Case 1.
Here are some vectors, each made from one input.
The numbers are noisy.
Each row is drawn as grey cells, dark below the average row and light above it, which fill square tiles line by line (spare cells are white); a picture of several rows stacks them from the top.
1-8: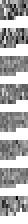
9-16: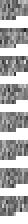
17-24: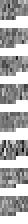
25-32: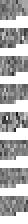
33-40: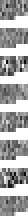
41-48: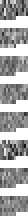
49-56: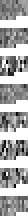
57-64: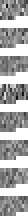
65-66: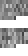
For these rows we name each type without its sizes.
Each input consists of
a list of points on a line.
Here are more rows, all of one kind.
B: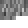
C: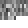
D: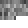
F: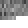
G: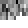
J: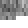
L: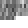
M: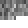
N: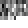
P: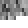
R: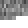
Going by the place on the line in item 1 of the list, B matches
F, M, N and R.
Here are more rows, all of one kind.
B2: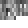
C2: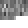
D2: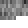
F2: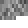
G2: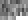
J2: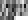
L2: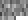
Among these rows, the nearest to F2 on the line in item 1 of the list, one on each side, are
B2 and D2.
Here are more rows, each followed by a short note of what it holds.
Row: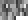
a list of one item
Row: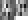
a list of two items
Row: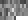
a list of two items
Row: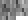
a list of two items
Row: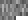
a list of one item
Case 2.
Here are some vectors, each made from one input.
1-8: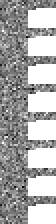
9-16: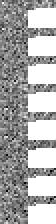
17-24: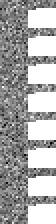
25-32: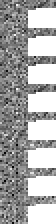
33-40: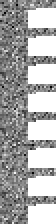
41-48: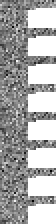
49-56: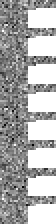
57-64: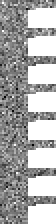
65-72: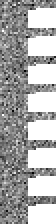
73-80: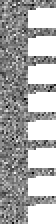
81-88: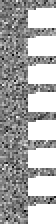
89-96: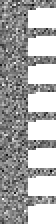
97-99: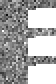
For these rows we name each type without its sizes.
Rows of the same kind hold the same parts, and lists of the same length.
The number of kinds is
2.
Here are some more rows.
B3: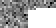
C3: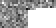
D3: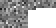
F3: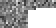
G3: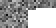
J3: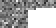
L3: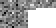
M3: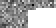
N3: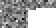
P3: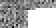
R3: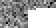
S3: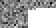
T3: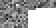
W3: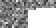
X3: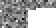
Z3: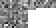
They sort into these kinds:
B3, C3, L3, M3, P3, R3, S3, Z3
D3, F3, G3, J3, N3, T3, W3, X3

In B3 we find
a point on a circle.
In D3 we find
a point on a line.
